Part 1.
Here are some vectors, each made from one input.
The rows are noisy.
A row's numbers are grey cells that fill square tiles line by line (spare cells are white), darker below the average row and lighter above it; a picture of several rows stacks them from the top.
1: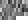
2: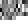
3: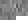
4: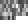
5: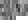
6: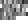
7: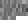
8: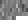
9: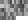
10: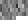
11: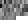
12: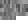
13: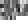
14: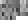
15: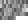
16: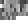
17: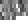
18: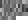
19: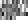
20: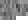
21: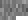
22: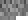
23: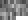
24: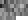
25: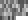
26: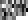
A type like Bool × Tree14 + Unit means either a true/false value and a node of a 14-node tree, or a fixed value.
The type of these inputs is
Line5.
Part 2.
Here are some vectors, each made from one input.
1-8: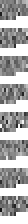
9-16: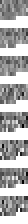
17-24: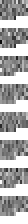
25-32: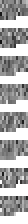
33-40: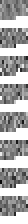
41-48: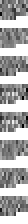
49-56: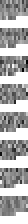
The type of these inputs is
Tree10.
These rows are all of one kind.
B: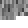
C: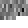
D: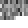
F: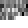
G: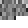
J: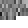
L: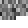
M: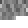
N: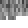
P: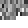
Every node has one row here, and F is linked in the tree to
N.
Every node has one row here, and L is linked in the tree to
G.
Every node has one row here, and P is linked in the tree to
D.
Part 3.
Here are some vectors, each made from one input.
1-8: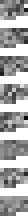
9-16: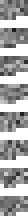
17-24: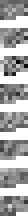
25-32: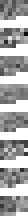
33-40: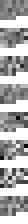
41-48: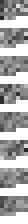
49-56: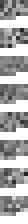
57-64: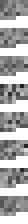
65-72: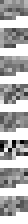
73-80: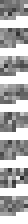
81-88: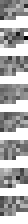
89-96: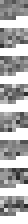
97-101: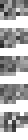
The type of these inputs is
Tree20.
